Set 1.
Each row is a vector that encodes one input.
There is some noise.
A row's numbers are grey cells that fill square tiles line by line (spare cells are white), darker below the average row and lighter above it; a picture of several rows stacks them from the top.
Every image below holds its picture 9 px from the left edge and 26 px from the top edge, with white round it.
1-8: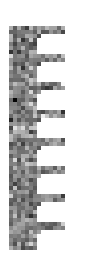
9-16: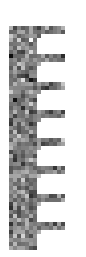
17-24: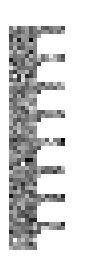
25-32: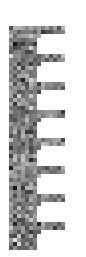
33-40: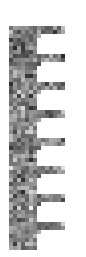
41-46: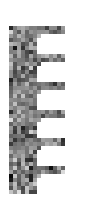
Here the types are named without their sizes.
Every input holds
three true/false values.
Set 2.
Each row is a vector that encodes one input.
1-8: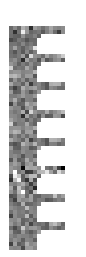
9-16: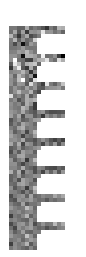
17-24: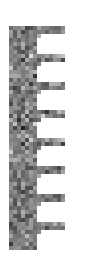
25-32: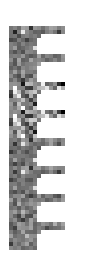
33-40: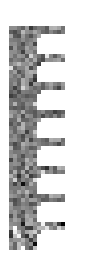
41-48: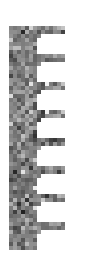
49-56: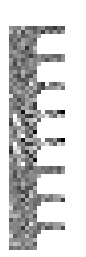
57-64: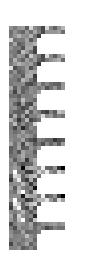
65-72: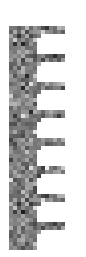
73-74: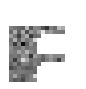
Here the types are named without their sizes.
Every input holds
either a fixed value, or a node of a tree.
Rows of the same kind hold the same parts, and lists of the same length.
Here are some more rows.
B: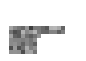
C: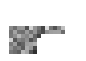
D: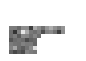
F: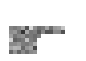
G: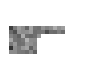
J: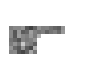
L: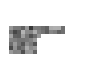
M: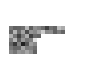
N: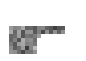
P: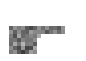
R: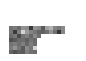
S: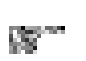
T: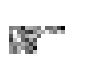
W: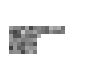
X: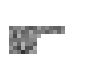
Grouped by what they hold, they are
B, C, D, F, G, J, L, M, N, P, R, W, X
S, T

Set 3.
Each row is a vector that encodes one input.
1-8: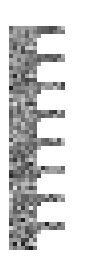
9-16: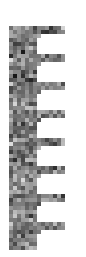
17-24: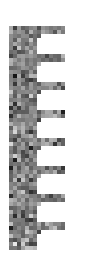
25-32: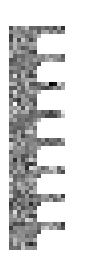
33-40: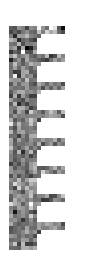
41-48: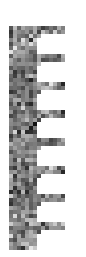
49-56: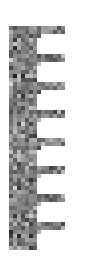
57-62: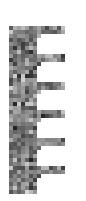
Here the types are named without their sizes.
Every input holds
three true/false values.
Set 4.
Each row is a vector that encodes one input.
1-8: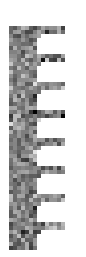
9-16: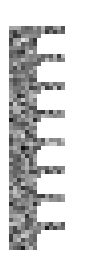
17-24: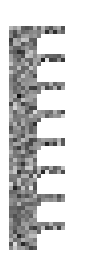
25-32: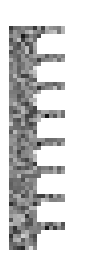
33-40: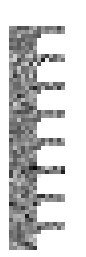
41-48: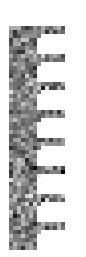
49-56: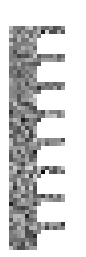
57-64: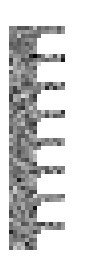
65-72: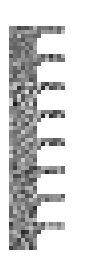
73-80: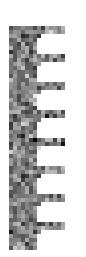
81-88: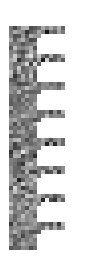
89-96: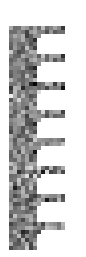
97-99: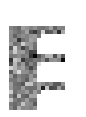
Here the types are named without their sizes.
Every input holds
a node of a tree.
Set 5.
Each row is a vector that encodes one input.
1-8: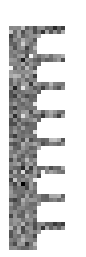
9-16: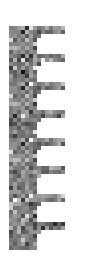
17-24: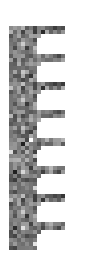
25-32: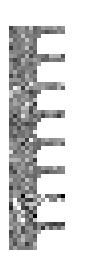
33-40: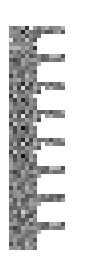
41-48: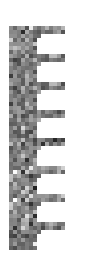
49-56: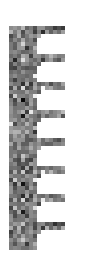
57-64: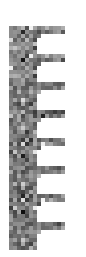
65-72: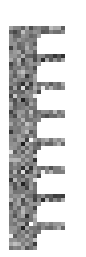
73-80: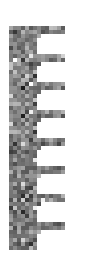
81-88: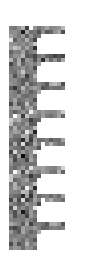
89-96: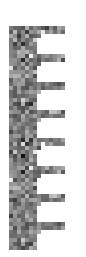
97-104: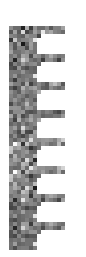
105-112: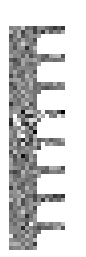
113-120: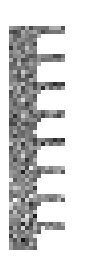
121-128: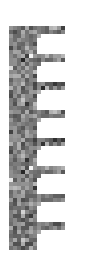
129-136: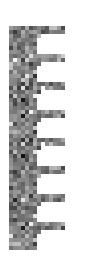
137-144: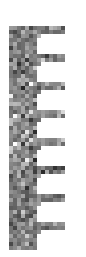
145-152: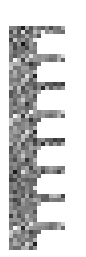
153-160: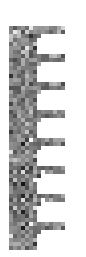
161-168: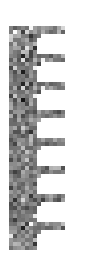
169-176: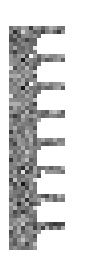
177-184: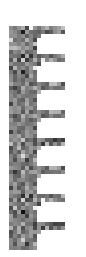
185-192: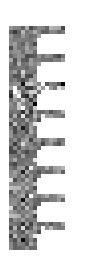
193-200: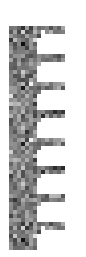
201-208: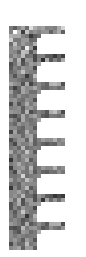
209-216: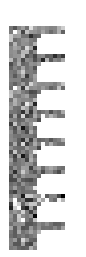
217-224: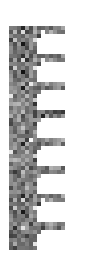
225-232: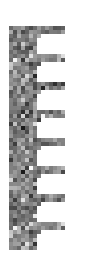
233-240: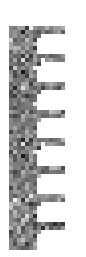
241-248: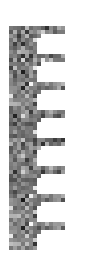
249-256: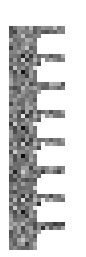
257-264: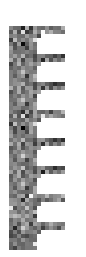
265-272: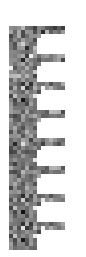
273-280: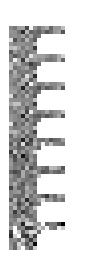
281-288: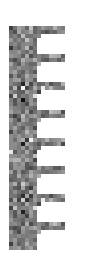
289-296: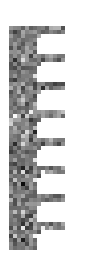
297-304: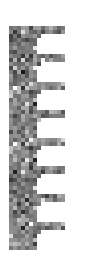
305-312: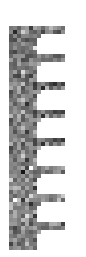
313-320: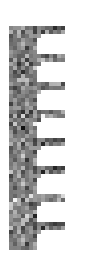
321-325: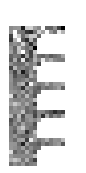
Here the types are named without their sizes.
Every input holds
either a fixed value, or a node of a tree.
